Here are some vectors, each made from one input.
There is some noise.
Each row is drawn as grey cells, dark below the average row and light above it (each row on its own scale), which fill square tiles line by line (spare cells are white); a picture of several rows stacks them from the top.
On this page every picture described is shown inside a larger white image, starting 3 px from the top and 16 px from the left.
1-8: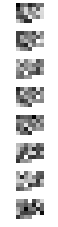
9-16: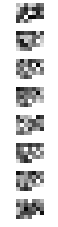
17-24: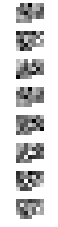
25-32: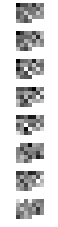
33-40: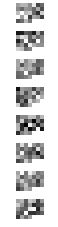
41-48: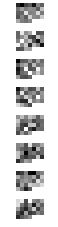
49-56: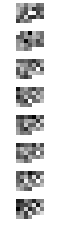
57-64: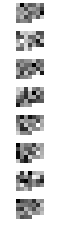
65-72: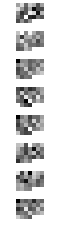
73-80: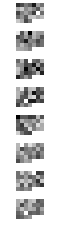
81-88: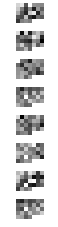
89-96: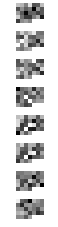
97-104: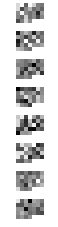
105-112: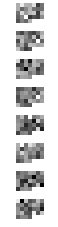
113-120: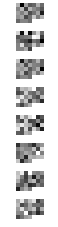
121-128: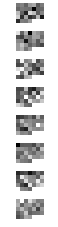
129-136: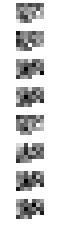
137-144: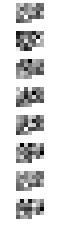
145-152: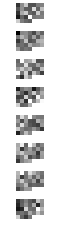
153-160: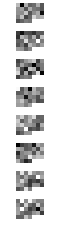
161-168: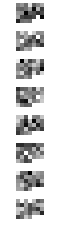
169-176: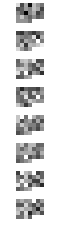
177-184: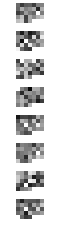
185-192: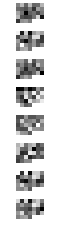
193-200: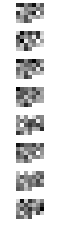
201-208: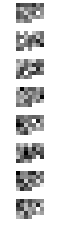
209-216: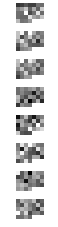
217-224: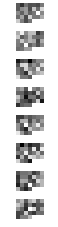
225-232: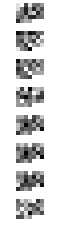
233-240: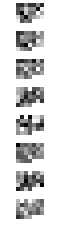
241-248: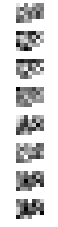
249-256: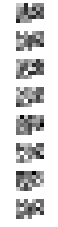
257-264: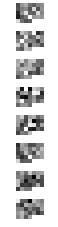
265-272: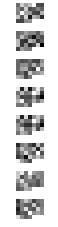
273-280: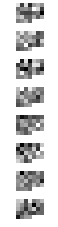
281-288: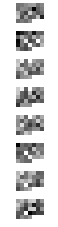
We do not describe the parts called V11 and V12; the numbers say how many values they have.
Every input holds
either a point on a 7-point line, or three true/false values, or a value of V11 and a value of V12.
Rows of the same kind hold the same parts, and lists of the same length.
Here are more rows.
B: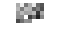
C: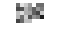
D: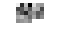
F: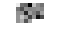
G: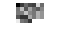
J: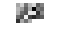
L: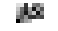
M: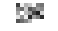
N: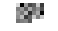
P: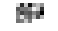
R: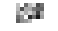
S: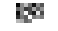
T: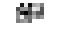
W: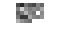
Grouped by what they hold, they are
B, C, J, L, M, R
D, F, N, P, T
G, S, W

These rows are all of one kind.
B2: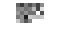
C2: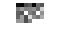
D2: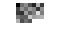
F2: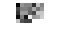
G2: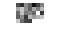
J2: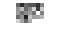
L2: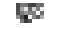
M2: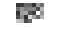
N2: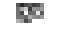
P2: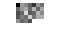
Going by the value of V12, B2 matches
G2, J2, L2 and N2.
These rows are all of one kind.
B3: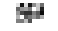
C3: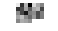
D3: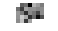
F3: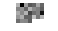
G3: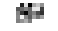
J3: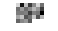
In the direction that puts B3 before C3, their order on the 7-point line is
F3, J3, B3, G3, C3, D3.
